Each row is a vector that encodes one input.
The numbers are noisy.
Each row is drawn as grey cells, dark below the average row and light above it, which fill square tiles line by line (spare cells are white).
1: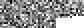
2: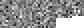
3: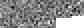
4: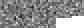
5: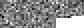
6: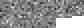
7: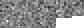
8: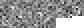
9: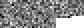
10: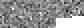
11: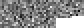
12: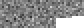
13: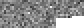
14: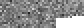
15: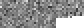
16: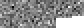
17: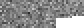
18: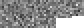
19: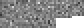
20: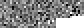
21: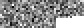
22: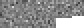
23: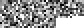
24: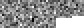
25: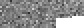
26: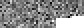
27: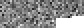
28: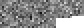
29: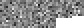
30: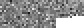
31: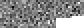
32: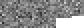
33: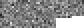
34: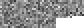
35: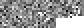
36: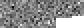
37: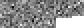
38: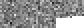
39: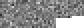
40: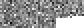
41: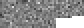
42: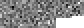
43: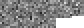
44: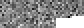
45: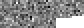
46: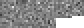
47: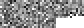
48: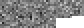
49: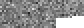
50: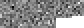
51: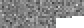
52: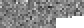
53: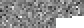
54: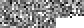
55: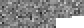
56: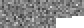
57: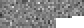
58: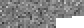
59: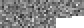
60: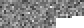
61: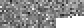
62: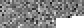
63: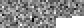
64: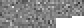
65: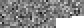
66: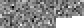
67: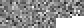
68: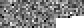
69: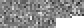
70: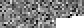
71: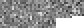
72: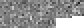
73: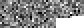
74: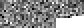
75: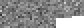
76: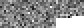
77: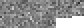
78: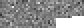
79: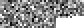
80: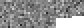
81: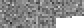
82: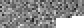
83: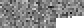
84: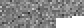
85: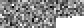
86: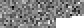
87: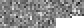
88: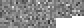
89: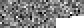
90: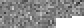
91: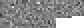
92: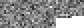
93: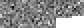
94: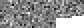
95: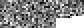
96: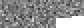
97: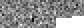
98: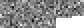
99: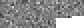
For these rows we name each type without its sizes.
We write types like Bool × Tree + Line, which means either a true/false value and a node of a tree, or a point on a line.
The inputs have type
Bool × (Circle + Unit).
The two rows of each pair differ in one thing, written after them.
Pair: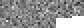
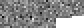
the true/false value
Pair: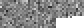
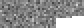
the place on the circle
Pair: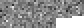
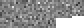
the place on the circle
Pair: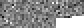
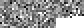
the place on the circle
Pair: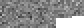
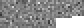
the true/false value
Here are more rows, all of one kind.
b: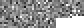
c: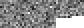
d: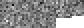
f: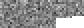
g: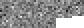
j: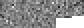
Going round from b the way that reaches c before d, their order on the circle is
b, c, f, g, d, j.
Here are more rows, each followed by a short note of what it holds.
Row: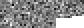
a point on a circle and a true/false value
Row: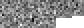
a true/false value
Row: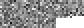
a point on a circle and a true/false value
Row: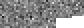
a point on a circle and a true/false value
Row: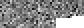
a true/false value
